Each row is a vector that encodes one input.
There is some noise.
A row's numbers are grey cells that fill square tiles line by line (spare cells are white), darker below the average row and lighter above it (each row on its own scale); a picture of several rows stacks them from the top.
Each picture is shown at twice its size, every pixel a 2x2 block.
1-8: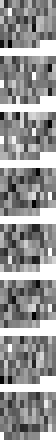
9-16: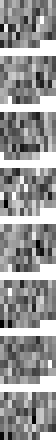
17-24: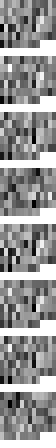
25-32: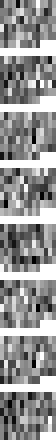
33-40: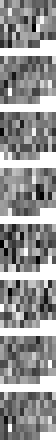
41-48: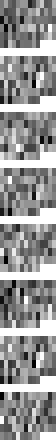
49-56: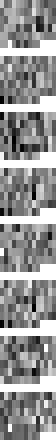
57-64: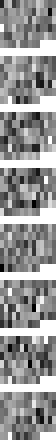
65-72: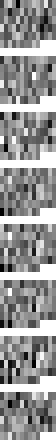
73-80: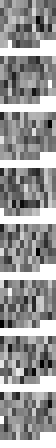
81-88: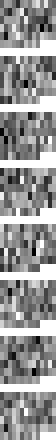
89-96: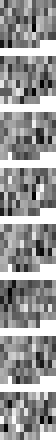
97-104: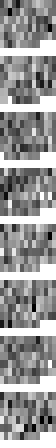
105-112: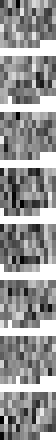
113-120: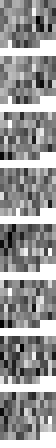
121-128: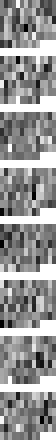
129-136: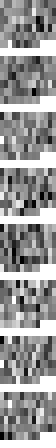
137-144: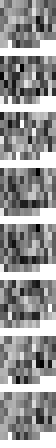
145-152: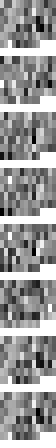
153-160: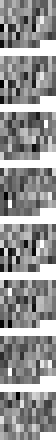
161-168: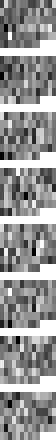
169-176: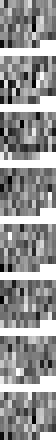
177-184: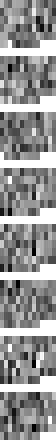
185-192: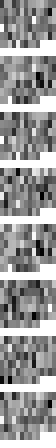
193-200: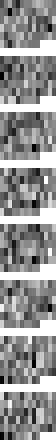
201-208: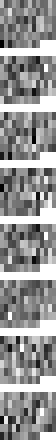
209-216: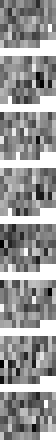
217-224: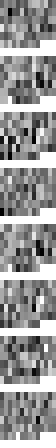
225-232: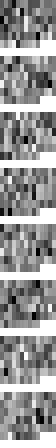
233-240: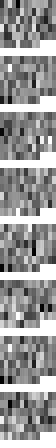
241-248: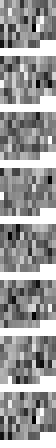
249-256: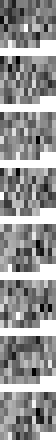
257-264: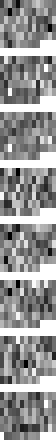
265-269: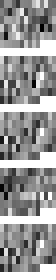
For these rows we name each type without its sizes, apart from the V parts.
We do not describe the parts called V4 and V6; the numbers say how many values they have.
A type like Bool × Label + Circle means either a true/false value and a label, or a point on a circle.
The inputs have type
(Circle + Tree) × V6 + Line × Line + Unit + V4 × V4.
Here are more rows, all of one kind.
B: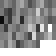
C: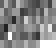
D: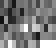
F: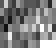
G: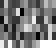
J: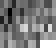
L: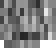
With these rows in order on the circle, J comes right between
B and D.
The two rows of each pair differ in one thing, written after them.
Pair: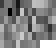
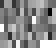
the node of the tree
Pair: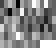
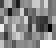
the value of V6
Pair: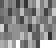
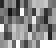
the node of the tree
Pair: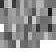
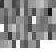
the value of V6
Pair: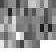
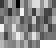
the node of the tree
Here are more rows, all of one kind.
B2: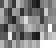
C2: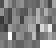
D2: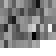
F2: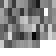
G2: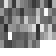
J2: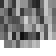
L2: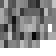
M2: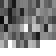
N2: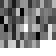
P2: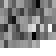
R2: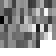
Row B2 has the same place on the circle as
D2, F2, L2 and P2.
